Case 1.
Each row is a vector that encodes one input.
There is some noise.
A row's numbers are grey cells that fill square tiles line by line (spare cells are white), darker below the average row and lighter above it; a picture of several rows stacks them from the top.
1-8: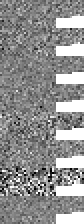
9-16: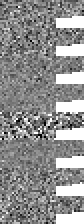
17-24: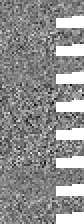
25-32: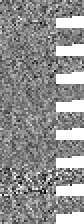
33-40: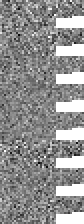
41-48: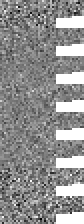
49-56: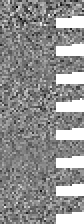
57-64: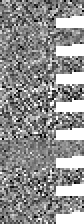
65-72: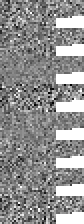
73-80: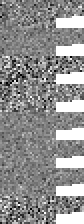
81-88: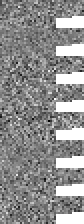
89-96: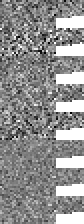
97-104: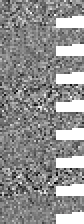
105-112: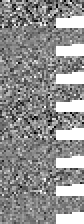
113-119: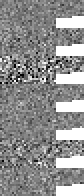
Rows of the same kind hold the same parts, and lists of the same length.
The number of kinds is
2.
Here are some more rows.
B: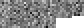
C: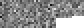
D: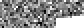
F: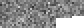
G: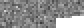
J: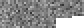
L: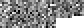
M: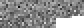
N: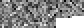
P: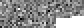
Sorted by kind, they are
B, C, D, F, G, J, L, N
M, P

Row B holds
a point on a 9-point circle and a point on an 11-point line.
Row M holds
a point on an 11-point line.
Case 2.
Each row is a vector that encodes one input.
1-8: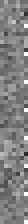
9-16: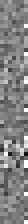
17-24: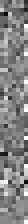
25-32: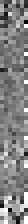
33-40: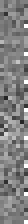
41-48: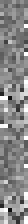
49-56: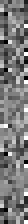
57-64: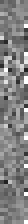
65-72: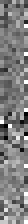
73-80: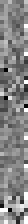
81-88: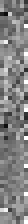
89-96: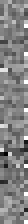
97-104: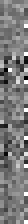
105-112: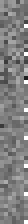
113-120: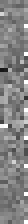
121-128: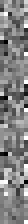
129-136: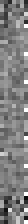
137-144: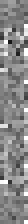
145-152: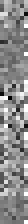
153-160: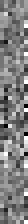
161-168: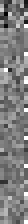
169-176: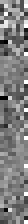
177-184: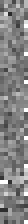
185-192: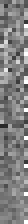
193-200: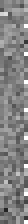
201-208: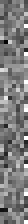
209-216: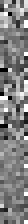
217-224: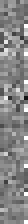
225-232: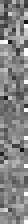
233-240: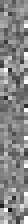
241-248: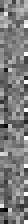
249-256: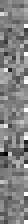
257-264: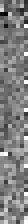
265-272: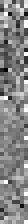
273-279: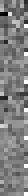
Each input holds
a list of up to two points on a 7-point line.
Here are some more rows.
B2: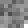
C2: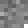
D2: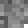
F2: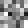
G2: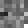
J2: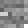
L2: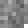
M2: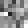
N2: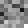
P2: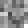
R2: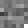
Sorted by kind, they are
B2, C2, D2, F2, G2, M2, R2
J2, L2, P2
N2

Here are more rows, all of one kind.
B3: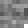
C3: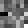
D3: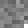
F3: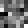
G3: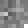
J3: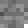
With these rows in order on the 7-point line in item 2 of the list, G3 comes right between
D3 and J3.
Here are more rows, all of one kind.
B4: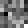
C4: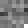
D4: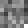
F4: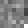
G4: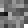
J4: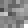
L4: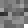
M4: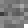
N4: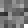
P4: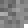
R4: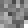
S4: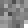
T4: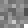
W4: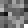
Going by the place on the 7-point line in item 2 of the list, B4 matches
C4, L4 and S4.
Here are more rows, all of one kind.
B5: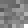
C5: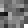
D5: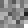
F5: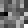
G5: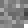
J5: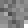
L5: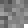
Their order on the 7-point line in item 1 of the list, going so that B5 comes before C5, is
L5, B5, J5, F5, C5, G5, D5.
